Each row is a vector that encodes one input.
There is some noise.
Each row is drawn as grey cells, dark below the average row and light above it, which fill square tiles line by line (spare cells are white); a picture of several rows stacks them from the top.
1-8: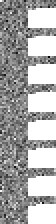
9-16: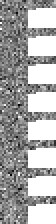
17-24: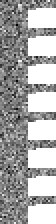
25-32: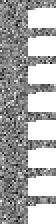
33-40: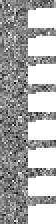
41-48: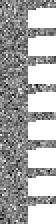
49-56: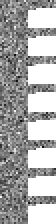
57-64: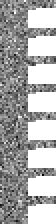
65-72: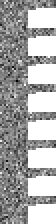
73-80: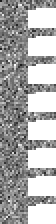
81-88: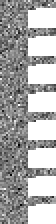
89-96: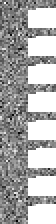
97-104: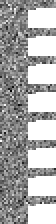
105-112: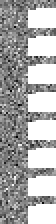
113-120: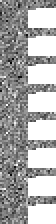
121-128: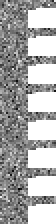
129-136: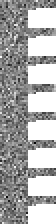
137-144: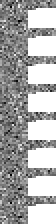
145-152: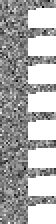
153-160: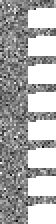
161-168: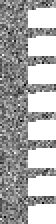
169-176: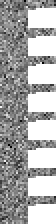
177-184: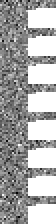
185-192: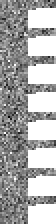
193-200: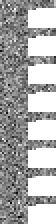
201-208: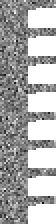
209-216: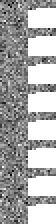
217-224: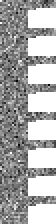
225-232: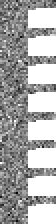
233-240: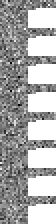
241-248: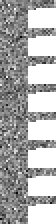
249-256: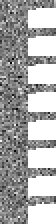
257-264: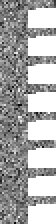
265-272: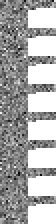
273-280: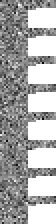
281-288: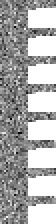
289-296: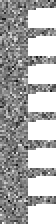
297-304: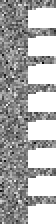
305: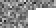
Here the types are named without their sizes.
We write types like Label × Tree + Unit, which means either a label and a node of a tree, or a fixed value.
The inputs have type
Bool × Circle × (Tree + Unit) + Line.
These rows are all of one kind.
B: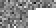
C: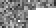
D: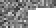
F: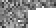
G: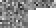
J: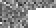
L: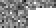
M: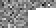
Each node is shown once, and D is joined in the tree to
L and M.
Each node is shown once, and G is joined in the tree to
J and M.
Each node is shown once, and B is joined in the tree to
F.
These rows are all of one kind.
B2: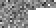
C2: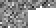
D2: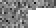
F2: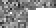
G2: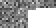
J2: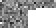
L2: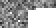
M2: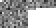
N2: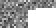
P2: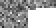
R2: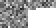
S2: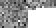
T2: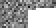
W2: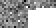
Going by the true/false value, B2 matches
C2, J2, N2 and R2.
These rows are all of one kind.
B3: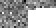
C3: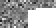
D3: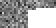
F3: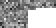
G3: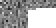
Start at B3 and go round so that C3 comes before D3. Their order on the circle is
B3, F3, C3, D3, G3.
